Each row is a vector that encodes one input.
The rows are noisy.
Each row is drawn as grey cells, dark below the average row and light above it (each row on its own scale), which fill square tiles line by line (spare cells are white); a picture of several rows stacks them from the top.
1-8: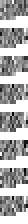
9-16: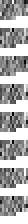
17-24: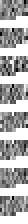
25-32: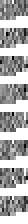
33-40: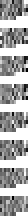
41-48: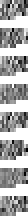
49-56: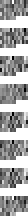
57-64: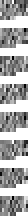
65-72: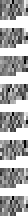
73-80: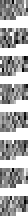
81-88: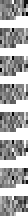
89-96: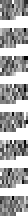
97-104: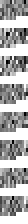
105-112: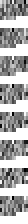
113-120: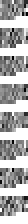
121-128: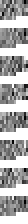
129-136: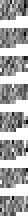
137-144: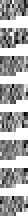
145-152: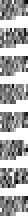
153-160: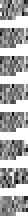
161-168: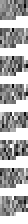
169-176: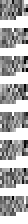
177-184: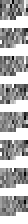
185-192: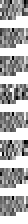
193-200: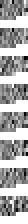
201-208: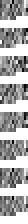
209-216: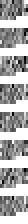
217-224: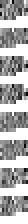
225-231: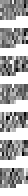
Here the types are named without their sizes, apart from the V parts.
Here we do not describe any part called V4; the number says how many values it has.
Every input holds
a list of items, each a true/false value and a value of V4.
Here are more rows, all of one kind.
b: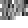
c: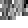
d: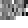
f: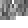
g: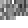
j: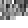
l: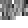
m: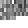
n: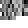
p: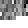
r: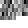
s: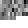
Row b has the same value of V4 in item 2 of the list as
d, g, j and m.
